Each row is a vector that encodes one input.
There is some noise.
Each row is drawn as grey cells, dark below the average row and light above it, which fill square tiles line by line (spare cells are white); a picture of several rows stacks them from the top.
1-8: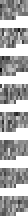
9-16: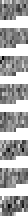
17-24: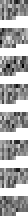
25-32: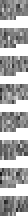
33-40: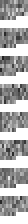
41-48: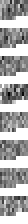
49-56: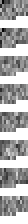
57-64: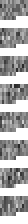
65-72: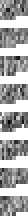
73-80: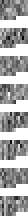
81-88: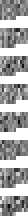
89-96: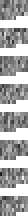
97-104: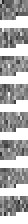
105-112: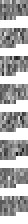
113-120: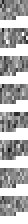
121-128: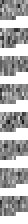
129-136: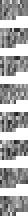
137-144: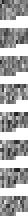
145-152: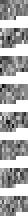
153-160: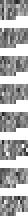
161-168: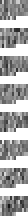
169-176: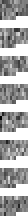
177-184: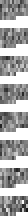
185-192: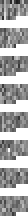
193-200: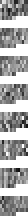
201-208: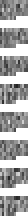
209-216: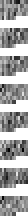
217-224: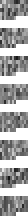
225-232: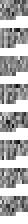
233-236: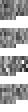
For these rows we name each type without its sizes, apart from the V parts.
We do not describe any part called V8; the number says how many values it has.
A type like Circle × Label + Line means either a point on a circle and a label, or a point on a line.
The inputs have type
Label × Label × V8 + List(Line).
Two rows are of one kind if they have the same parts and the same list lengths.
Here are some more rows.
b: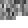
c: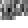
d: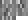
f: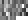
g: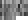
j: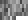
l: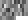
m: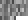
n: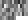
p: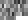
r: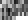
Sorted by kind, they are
b, l, n, p
c, r
d, g, j, m
f

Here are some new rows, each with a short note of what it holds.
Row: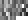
the empty list
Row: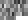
a list of one item
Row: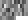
a list of one item
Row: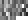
the empty list
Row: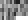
a list of two items
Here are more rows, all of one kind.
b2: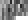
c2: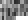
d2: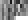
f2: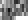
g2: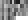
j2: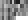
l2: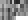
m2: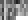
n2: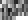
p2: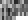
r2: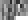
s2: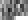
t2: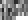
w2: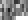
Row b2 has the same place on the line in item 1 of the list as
d2, r2 and s2.
